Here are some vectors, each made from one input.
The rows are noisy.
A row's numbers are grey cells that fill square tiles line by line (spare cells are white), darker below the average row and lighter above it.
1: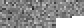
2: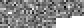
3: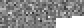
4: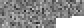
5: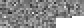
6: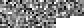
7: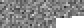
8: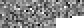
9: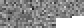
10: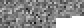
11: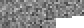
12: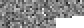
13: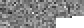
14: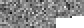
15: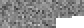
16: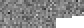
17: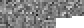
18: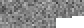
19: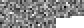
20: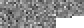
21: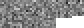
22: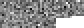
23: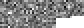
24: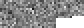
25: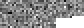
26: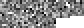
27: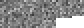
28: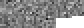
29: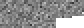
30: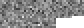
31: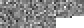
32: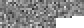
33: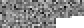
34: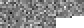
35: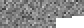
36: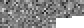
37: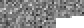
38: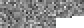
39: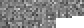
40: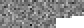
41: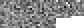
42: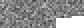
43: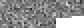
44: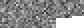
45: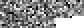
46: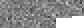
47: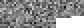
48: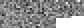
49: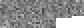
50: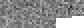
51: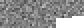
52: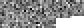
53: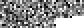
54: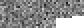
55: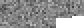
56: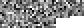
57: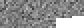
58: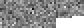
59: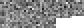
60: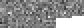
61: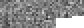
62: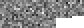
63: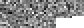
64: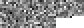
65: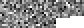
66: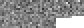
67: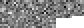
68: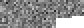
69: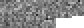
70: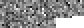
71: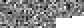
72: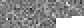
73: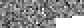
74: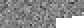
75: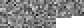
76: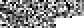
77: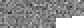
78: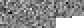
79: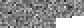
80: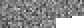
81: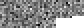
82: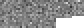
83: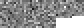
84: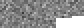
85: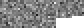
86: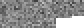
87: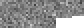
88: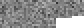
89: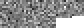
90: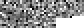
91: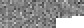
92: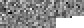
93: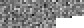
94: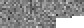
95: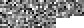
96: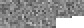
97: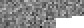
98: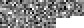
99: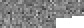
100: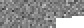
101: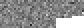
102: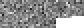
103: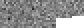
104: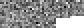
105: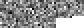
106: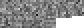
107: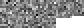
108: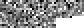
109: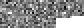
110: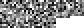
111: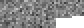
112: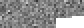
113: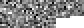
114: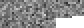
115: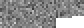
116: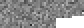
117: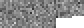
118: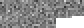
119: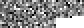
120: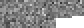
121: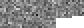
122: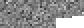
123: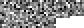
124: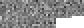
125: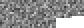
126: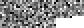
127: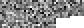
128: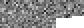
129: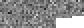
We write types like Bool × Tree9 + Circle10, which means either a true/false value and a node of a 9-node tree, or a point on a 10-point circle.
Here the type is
Line14 + Tree11.
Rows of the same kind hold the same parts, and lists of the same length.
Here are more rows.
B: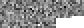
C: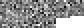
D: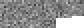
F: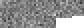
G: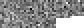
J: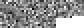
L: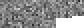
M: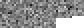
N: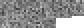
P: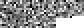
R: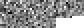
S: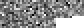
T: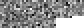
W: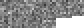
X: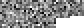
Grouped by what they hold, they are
B, C, D, F, G, J, M, N, P, R, X
L, S, T, W

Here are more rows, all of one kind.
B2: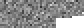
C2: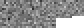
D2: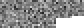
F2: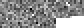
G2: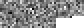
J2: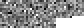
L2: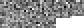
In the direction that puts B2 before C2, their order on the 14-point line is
D2, L2, J2, B2, C2, F2, G2.
